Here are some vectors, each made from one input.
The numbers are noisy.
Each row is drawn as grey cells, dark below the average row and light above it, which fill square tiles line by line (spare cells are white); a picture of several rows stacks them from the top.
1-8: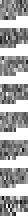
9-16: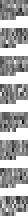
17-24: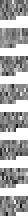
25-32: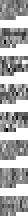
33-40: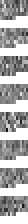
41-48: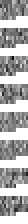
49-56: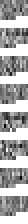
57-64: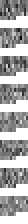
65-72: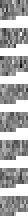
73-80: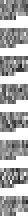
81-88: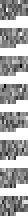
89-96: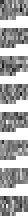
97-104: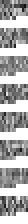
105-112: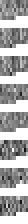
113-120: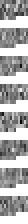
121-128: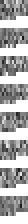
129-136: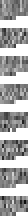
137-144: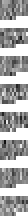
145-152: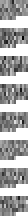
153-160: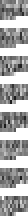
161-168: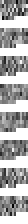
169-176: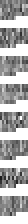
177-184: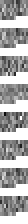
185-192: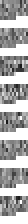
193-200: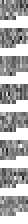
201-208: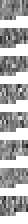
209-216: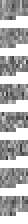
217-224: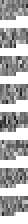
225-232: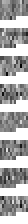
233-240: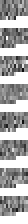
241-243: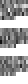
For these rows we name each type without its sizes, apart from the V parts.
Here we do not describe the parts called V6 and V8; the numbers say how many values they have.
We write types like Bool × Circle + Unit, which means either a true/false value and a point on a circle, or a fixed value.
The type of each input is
Bool × (Circle + Unit) + (Line + V8) × V6.
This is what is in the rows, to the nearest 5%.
About 40% of them hold a true/false value, together with either a point on a circle, or a fixed value. The rest hold a value of V6, together with either a point on a line, or a value of V8.
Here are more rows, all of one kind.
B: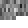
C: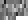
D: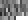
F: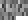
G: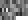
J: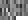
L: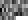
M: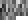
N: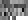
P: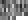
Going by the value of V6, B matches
G, J, L and M.
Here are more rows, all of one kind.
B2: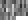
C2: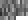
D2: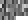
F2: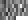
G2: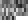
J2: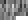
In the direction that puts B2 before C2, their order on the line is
G2, J2, B2, D2, F2, C2.
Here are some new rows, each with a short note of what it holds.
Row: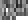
a point on a line and a value of V6
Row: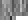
a point on a circle and a true/false value
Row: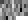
a value of V6 and a value of V8
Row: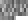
a point on a circle and a true/false value
